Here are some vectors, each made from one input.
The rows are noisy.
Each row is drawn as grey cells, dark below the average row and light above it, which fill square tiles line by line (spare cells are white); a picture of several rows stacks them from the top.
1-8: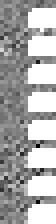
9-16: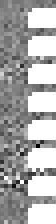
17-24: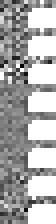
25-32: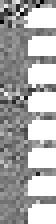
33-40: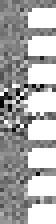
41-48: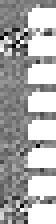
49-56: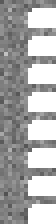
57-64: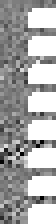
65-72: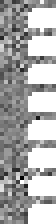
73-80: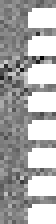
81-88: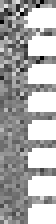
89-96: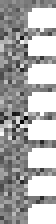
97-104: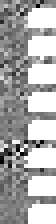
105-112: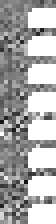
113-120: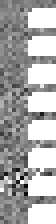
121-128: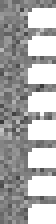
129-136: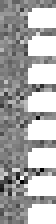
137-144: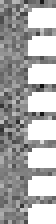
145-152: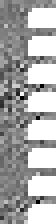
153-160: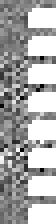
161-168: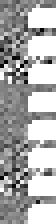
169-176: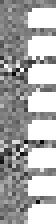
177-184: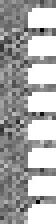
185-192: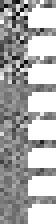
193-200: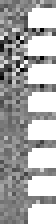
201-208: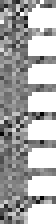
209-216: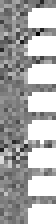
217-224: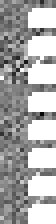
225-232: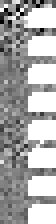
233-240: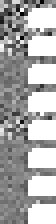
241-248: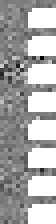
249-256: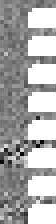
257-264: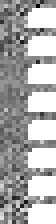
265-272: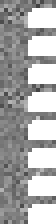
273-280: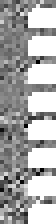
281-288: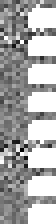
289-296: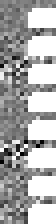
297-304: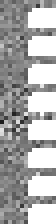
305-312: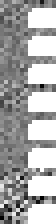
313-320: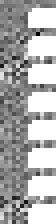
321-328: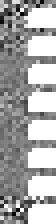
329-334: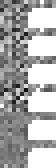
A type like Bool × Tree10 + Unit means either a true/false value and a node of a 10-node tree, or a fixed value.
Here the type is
Bool × Bool × Bool + Unit.
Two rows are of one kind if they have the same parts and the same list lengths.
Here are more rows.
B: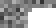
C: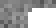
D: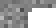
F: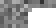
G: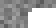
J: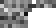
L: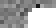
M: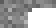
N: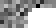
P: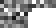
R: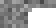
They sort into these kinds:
B, C, D, F, G, L, M, N, R
J, P

